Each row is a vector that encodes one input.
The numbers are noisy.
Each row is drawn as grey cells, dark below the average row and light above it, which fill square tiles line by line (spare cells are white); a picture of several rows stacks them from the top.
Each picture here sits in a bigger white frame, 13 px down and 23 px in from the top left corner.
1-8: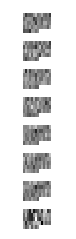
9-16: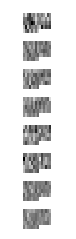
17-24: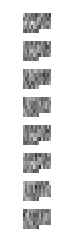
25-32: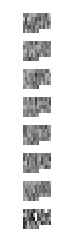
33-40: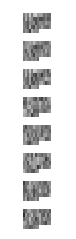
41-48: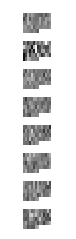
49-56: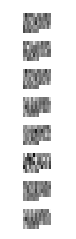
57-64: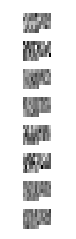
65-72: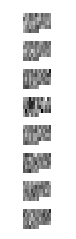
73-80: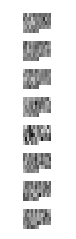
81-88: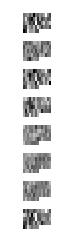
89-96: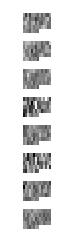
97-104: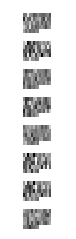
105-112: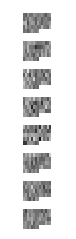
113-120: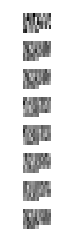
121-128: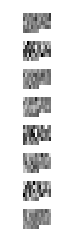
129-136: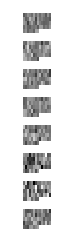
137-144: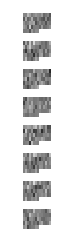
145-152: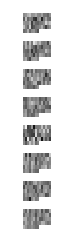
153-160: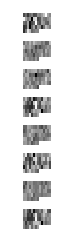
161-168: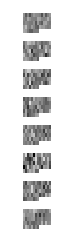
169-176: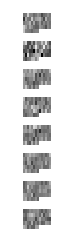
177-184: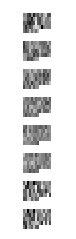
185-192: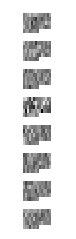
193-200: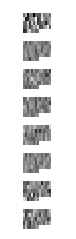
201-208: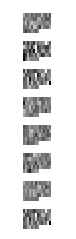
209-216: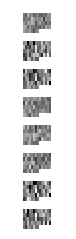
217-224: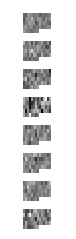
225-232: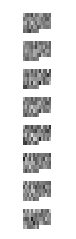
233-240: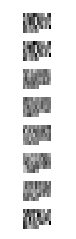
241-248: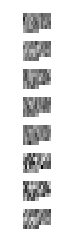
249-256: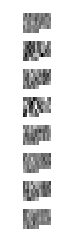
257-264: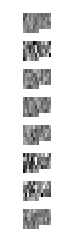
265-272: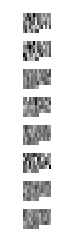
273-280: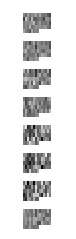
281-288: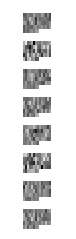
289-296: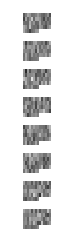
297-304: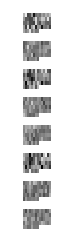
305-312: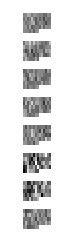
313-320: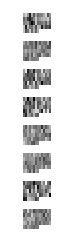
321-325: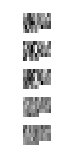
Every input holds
either a point on a 17-point circle, or a point on a 12-point line, or a point on a 14-point line.
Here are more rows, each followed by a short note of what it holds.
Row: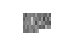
a point on a 17-point circle
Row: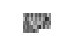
a point on a 14-point line
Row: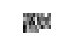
a point on a 12-point line
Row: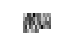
a point on a 12-point line
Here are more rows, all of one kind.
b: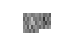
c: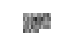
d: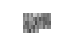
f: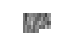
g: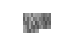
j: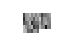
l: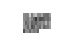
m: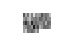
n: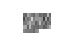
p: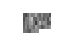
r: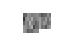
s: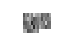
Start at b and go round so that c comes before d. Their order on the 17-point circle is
b, n, p, r, f, j, s, m, l, c, d, g.
